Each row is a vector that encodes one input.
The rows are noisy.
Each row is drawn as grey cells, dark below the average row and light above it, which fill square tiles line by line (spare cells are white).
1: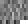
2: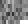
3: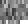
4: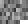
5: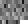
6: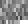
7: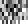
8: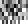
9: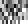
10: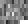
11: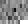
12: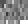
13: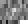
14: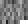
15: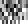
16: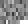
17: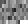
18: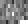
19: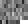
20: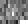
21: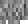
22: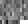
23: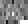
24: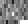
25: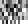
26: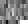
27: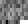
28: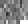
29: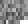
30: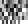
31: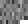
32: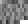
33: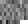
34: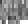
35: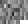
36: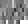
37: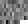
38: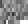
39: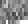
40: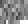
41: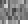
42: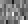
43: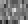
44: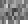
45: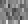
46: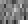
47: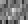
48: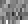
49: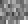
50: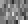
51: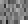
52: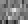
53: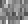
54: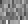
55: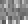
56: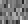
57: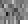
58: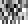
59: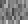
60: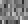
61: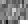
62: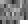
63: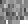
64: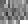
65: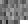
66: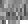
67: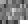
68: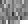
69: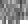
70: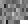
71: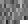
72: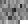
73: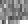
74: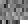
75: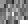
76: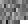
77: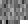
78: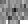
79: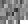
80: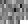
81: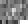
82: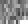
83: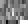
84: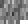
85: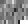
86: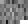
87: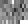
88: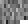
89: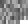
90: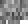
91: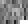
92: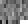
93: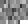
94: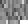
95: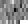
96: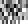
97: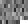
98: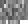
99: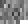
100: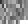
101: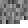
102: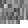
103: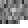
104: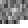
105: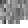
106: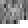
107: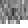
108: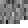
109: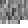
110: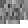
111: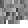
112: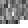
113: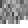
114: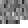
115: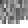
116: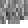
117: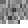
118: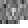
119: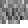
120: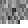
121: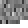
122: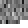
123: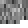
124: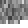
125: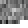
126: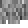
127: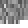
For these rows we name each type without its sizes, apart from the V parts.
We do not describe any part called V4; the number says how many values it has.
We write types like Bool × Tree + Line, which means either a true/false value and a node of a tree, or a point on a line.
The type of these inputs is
List(Bool × V4).
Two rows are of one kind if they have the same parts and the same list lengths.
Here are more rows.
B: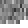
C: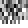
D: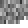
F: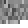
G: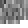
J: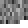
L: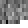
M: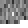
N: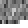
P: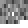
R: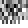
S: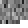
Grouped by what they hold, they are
B, D, F, G
C, R
J, L, M, N, P, S

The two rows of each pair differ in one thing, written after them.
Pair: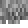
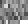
the true/false value in item 2 of the list
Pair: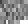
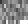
the value of V4 in item 1 of the list
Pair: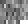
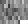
the true/false value in item 1 of the list
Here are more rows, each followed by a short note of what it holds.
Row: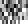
the empty list
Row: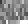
a list of two items
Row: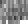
a list of two items
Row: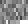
a list of two items
